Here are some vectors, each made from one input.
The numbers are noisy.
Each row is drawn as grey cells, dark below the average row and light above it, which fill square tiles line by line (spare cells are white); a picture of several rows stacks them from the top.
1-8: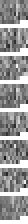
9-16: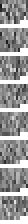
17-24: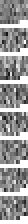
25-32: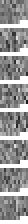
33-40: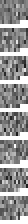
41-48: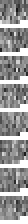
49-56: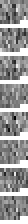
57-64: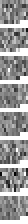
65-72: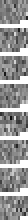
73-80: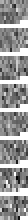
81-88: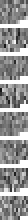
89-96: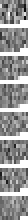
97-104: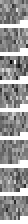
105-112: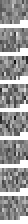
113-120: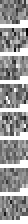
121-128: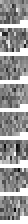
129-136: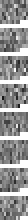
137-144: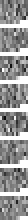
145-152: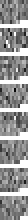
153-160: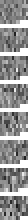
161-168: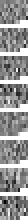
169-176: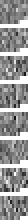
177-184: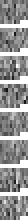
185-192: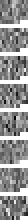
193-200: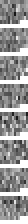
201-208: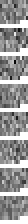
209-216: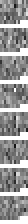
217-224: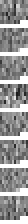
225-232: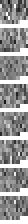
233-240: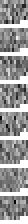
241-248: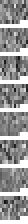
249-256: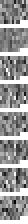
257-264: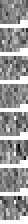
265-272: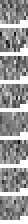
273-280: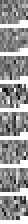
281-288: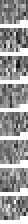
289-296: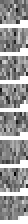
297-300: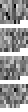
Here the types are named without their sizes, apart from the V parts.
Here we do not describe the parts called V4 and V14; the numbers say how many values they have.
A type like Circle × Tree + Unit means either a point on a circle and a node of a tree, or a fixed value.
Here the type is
Line × V14 + (Tree + Unit) × V4.
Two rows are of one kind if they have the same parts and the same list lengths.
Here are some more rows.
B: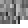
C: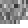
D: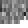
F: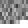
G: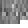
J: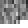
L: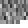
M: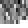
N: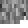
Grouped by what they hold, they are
B, G, J
C, D, F, N
L, M

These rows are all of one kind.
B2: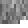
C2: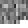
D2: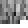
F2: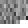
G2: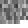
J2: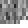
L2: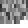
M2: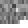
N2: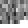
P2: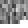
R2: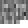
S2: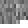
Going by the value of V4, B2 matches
D2 and L2.
